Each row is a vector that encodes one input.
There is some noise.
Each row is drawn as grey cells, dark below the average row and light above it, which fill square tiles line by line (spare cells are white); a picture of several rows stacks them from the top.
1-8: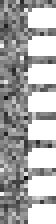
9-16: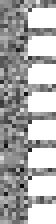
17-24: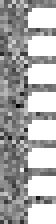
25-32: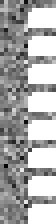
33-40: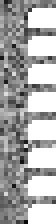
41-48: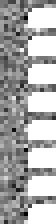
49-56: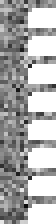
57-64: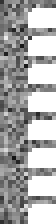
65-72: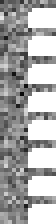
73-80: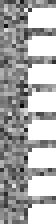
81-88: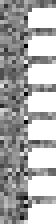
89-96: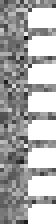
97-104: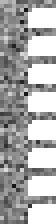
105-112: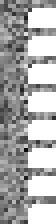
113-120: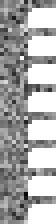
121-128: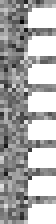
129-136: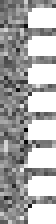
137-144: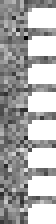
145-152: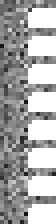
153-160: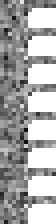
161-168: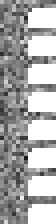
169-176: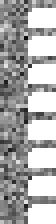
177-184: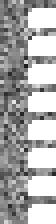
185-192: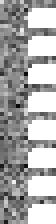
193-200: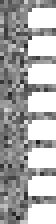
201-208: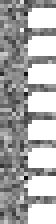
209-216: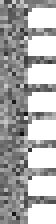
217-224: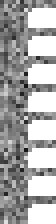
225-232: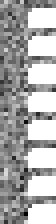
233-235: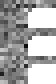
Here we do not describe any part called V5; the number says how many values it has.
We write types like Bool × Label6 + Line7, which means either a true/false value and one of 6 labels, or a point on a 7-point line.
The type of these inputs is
(Bool × Line4 + Circle6) × List2(V5).
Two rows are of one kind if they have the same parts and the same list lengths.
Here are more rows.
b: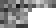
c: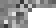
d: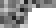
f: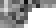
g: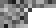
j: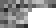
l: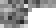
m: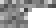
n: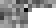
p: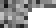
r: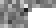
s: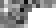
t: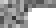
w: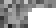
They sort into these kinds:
b, j, p
c, w
d, f, l, s
g
m
n, r, t

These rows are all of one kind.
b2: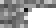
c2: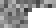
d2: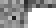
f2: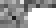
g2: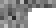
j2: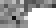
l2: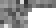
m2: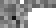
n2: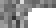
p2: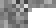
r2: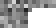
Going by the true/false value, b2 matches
c2, p2 and r2.
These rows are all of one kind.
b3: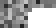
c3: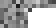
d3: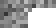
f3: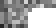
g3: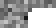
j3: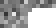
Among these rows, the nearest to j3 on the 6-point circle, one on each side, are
c3 and d3.
